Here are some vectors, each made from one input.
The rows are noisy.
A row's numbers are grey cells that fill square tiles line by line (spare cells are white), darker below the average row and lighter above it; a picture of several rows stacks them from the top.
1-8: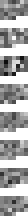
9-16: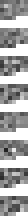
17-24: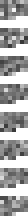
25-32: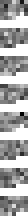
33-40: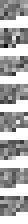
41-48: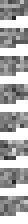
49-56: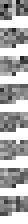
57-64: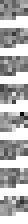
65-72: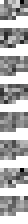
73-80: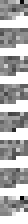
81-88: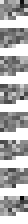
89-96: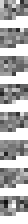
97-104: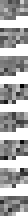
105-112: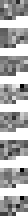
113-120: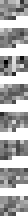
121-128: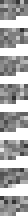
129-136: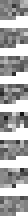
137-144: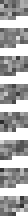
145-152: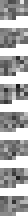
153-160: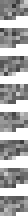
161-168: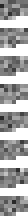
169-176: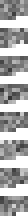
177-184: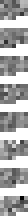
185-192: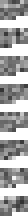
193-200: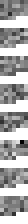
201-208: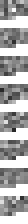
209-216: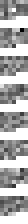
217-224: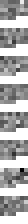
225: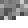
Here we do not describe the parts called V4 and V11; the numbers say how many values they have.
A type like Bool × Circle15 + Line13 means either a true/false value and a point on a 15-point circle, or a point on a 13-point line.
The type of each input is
Line7 × V11 + List2(Line6) × V4.
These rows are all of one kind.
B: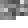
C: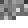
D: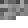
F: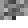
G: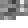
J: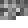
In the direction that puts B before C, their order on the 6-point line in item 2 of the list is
B, J, C, F, D, G.
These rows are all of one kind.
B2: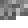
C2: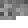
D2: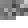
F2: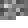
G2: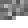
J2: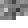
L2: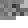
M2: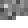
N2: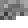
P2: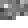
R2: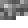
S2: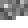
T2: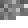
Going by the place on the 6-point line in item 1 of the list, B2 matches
G2 and M2.
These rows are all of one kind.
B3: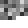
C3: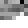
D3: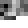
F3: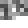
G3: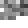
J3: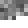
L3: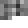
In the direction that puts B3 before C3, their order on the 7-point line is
D3, F3, B3, L3, J3, C3, G3.
